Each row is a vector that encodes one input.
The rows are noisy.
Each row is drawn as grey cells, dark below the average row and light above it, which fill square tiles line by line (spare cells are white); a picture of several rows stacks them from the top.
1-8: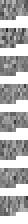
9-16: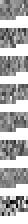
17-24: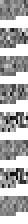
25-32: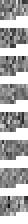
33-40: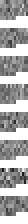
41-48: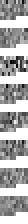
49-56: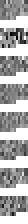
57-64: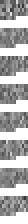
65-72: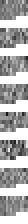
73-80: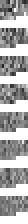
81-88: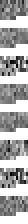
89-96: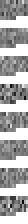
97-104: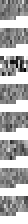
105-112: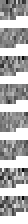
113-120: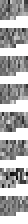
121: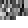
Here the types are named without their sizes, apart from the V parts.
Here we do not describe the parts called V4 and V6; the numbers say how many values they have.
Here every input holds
either a fixed value, or a label, a true/false value, a value of V4 and a value of V6.
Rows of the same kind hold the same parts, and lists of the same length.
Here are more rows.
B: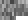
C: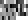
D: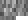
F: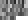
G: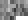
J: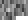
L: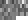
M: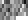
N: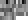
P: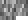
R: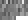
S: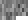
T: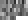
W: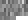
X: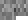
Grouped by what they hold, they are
B, D, F, G, J, L, M, N, P, R, S, T, W, X
C

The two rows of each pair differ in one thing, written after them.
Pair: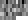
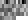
the value of V4
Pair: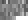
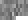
the value of V4
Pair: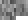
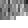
the value of V4
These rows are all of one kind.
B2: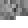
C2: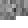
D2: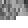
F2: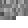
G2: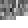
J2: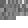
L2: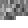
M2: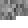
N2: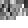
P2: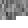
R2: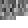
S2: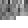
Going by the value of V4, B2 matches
C2 and M2.
